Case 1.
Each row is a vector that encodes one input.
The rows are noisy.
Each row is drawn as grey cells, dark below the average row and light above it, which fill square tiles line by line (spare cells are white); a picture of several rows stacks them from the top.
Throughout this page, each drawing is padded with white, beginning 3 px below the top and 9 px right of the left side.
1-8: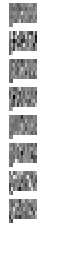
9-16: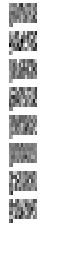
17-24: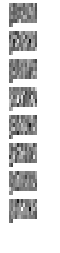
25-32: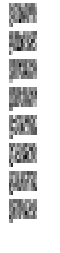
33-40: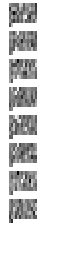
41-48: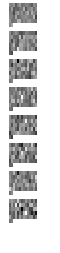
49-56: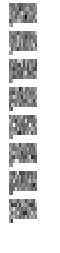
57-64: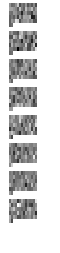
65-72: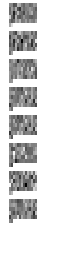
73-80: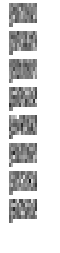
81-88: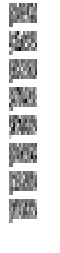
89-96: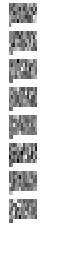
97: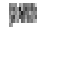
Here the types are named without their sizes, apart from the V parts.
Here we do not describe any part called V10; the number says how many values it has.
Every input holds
a point on a line, together with either a point on a line, or a value of V10.
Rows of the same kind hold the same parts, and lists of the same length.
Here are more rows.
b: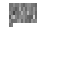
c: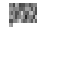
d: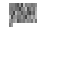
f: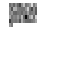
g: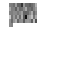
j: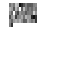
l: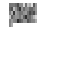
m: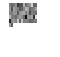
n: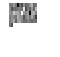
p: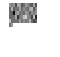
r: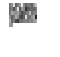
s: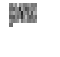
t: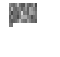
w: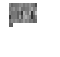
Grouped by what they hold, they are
b, c, d, f, g, l, m, n, p, t
j, r, s, w

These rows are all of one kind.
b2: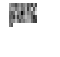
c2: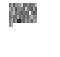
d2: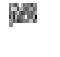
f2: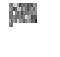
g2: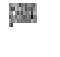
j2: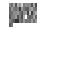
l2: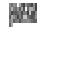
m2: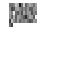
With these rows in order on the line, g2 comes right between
f2 and j2.
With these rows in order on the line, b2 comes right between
c2 and l2.
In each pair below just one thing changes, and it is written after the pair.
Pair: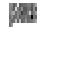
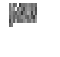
the place on the line
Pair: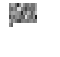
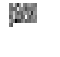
the value of V10
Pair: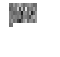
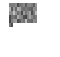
the value of V10
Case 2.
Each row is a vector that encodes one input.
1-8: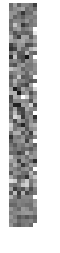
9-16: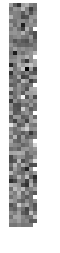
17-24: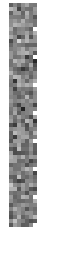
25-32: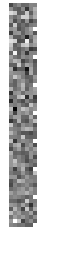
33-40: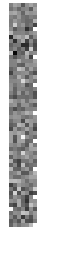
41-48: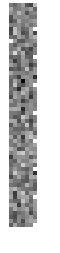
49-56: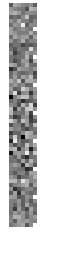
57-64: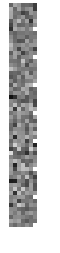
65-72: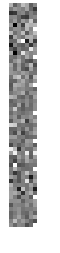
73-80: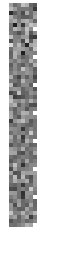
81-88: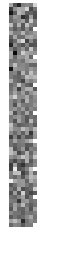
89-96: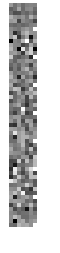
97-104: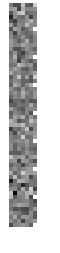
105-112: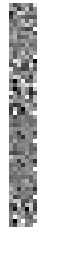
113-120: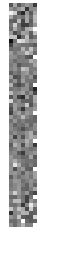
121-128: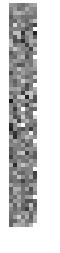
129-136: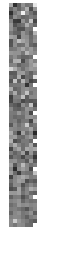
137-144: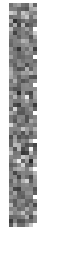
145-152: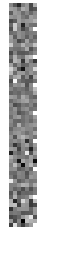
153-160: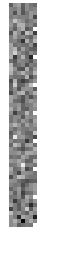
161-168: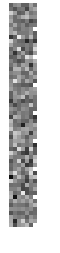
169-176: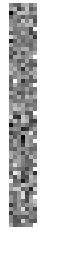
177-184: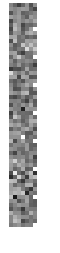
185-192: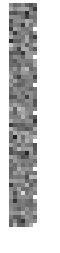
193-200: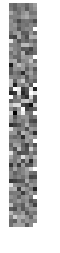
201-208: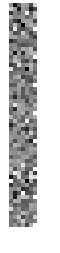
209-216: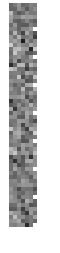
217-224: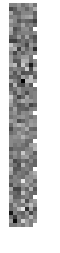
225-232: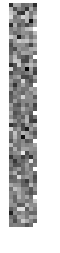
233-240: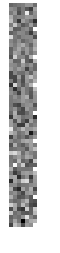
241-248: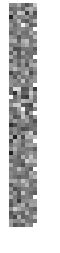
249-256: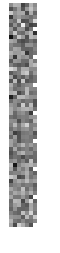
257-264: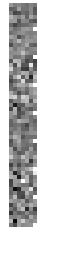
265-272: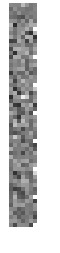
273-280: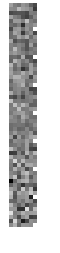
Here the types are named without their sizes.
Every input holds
a list of points on a line.
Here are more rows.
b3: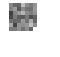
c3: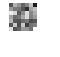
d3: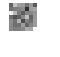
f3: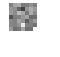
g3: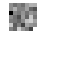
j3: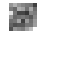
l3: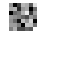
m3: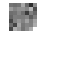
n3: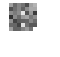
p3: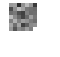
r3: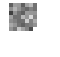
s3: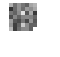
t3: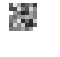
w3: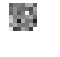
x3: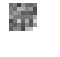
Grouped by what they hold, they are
b3, d3, f3, m3
c3, l3, n3, s3, w3
g3, r3
j3, p3, t3, x3

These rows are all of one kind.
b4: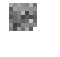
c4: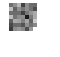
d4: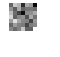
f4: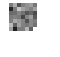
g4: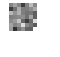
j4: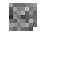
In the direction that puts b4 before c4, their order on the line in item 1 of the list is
b4, j4, g4, f4, d4, c4.
